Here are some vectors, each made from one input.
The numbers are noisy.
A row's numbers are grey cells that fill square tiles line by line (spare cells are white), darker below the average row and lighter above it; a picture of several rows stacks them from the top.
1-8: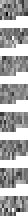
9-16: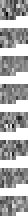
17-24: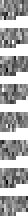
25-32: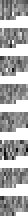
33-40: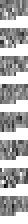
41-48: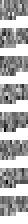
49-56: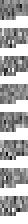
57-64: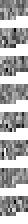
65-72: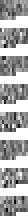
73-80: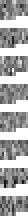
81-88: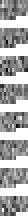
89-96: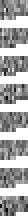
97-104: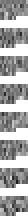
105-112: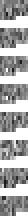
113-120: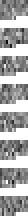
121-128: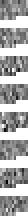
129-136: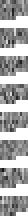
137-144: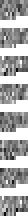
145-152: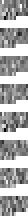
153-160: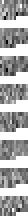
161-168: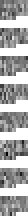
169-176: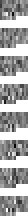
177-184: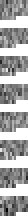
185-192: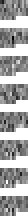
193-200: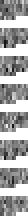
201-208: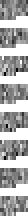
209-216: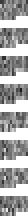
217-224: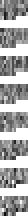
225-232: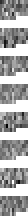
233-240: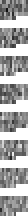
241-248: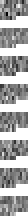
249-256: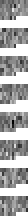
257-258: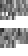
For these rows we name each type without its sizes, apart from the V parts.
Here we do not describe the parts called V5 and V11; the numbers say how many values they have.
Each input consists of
a true/false value, together with either a label, or a value of V5 and a value of V11.
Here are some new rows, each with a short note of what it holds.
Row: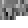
a label and a true/false value
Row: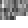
a label and a true/false value
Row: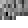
a label and a true/false value
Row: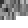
a true/false value, a value of V5 and a value of V11
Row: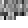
a label and a true/false value
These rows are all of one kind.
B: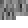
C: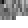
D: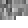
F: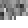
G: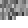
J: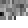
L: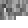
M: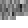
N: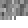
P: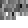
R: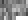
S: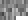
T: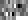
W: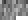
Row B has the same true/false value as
C, M, P and T.
